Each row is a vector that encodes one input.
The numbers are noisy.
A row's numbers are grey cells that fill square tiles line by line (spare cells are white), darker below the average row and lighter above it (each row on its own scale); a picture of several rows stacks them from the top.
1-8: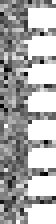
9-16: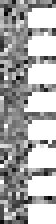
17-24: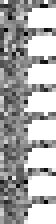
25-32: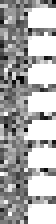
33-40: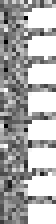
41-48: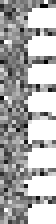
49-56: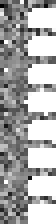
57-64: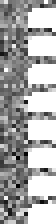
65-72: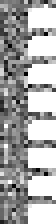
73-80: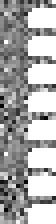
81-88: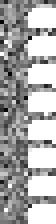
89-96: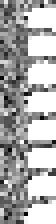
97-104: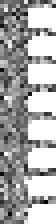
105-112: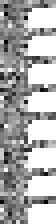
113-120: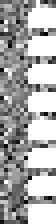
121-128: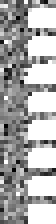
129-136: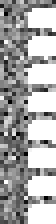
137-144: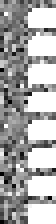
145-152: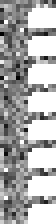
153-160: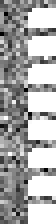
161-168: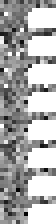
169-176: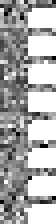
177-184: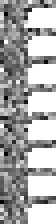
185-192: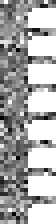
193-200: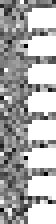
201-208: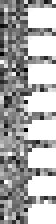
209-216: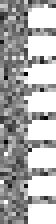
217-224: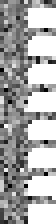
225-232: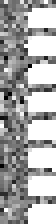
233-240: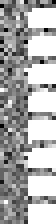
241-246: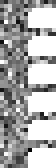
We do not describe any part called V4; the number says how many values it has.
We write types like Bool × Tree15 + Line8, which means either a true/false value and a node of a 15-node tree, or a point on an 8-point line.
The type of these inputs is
Bool × (Tree7 + Unit) × V4 + List2(Line8).
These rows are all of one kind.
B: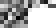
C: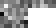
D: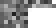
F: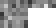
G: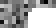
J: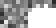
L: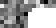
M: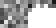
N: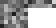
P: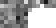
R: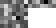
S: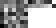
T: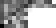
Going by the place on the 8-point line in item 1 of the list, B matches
D, N and T.
